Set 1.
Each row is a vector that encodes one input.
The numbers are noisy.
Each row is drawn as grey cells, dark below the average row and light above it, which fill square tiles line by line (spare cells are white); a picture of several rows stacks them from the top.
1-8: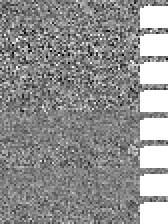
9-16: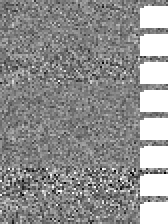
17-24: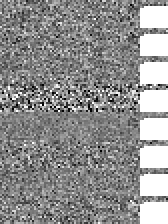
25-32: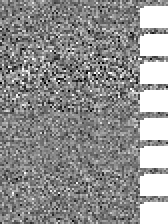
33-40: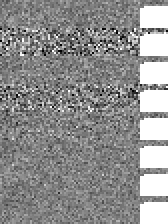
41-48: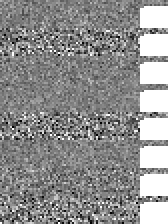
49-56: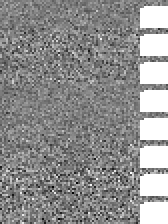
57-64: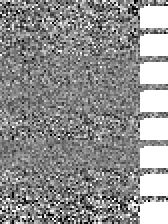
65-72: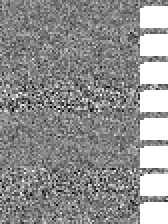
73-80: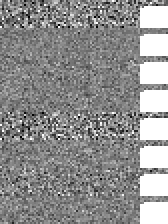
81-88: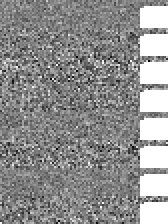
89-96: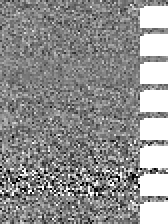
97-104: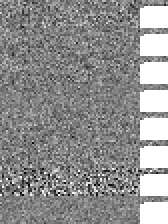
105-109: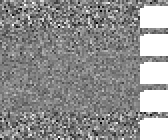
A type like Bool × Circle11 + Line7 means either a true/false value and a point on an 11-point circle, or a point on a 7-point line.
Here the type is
Bool × Bool × Bool × Bool.
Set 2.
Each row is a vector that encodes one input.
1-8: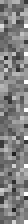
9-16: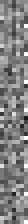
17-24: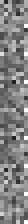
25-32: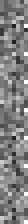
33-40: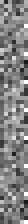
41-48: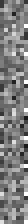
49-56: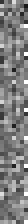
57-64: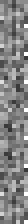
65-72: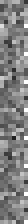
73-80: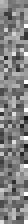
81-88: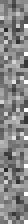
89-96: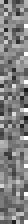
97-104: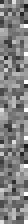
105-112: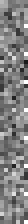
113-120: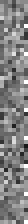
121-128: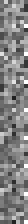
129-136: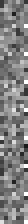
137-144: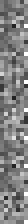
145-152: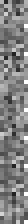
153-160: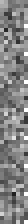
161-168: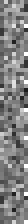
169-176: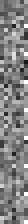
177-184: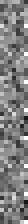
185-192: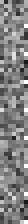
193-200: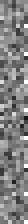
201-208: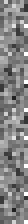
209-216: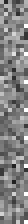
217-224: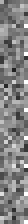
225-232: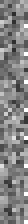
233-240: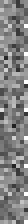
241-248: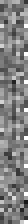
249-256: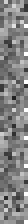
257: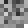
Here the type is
Label11.
